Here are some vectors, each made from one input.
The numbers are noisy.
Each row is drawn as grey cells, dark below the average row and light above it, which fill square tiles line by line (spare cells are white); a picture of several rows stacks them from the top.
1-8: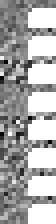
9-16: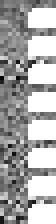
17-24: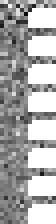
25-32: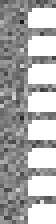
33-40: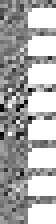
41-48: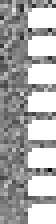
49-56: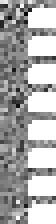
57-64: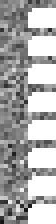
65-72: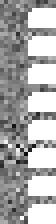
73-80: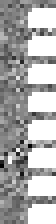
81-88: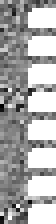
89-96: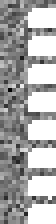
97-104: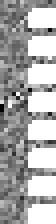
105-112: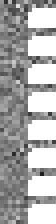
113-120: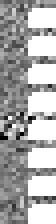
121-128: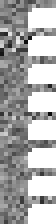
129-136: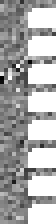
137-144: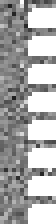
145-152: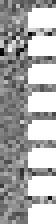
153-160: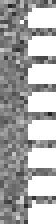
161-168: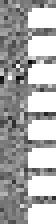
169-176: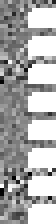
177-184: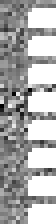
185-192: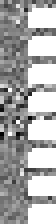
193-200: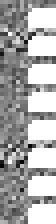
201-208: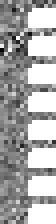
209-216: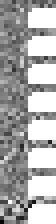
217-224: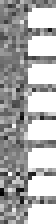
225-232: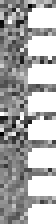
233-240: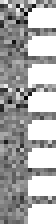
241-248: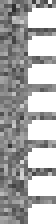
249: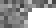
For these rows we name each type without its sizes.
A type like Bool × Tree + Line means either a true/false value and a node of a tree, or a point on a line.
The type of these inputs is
Circle × Circle × (Circle + Unit) + Line.
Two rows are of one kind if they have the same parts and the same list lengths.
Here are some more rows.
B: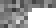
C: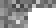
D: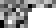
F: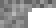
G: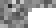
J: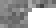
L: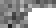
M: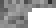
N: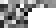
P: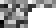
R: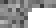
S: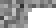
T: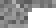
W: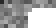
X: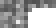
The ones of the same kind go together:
B, X
C, F, G, J, L, M, R, S, T, W
D, N, P

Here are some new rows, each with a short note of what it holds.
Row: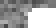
a point on each of two circles
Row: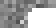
a point on each of three circles
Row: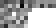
a point on each of two circles
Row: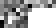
a point on a line
